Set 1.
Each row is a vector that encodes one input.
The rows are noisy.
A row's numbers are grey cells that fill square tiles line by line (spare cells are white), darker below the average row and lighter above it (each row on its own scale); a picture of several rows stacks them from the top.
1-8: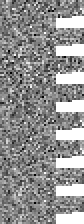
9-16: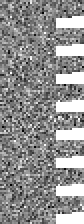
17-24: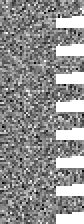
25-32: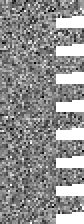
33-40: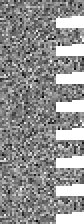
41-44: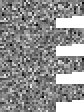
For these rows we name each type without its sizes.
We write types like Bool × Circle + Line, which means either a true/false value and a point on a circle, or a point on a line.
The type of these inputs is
Label.
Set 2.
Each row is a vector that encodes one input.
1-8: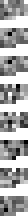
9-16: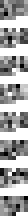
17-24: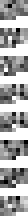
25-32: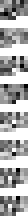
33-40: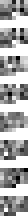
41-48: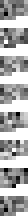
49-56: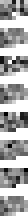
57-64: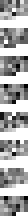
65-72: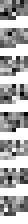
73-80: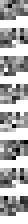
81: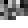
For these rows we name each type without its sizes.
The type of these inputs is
Bool × Bool × Bool × Bool.
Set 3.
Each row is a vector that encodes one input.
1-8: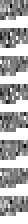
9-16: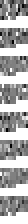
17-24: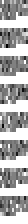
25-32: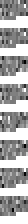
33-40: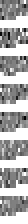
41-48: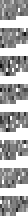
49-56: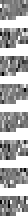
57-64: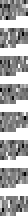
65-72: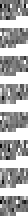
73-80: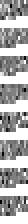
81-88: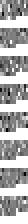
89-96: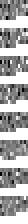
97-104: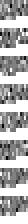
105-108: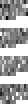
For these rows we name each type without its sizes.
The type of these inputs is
Bool × Bool × Bool × Bool.
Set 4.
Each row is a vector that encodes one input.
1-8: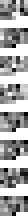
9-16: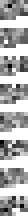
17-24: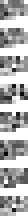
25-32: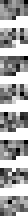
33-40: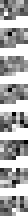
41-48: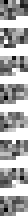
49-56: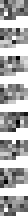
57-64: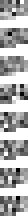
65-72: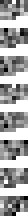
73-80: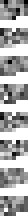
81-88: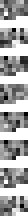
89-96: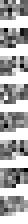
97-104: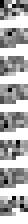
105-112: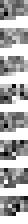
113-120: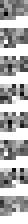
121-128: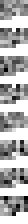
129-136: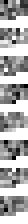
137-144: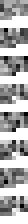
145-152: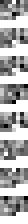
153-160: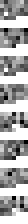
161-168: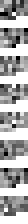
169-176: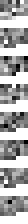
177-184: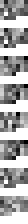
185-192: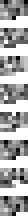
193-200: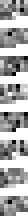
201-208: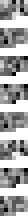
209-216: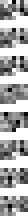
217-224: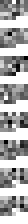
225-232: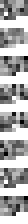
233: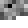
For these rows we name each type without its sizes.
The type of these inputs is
Bool × Bool × Bool × Bool.
